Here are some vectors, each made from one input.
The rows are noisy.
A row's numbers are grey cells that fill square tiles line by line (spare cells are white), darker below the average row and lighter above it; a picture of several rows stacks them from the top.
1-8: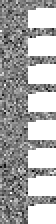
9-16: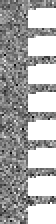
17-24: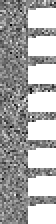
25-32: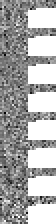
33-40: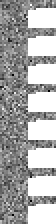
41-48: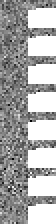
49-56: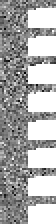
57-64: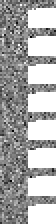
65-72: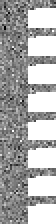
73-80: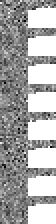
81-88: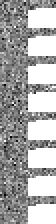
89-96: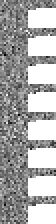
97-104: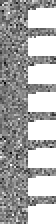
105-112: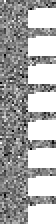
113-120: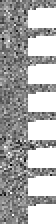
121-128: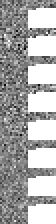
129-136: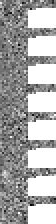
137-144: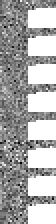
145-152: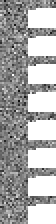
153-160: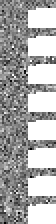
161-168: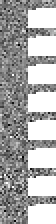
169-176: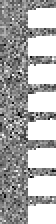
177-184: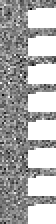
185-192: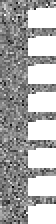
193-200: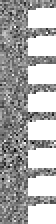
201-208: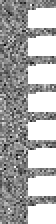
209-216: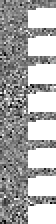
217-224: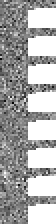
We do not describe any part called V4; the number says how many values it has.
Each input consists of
one of 9 labels, together with a list of up to two items, each one of 5 labels, one of 6 labels and a value of V4.
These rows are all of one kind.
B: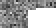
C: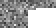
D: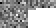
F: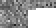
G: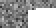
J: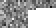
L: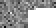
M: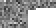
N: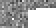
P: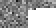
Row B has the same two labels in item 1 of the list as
D, M and P.
